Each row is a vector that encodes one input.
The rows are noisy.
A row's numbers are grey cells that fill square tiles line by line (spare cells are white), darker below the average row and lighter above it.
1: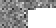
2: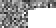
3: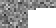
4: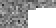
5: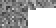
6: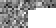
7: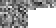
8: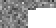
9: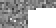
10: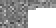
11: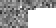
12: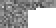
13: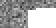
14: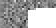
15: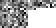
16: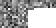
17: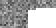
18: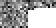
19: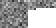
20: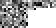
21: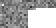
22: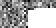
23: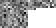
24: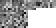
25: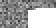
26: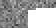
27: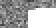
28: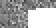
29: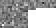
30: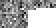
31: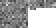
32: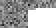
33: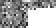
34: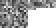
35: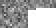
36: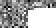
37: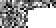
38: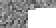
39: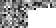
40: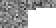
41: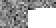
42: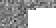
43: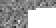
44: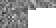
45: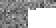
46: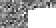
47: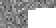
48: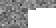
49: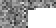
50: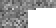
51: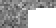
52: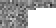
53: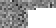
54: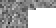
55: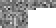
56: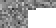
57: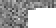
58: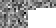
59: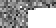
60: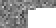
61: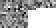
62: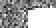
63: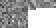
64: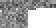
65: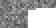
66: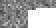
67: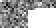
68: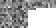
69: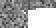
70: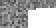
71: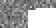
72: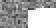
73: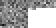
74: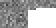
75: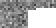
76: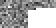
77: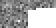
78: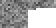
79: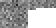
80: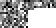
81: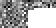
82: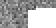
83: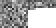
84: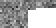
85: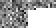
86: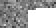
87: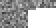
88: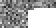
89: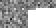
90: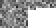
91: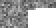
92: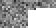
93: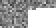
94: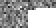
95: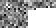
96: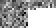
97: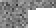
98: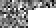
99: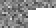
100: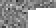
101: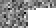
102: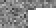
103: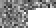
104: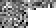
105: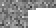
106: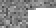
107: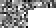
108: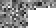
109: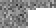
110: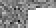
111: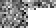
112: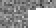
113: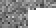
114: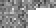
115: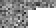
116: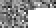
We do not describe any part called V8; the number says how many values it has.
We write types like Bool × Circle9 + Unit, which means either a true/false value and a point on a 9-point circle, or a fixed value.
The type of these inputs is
(Label12 + Line7) × V8.
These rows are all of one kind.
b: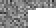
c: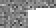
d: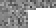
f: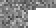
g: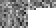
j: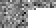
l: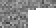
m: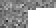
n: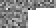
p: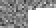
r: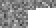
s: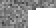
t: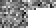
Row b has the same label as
f, n, p and s.
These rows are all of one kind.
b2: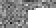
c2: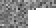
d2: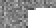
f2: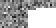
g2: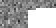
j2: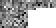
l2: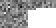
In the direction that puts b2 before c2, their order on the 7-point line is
d2, j2, g2, b2, c2, f2, l2.
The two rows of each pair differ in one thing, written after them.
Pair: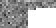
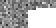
the value of V8
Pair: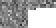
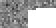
the label
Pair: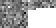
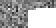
the label
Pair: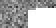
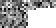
the label
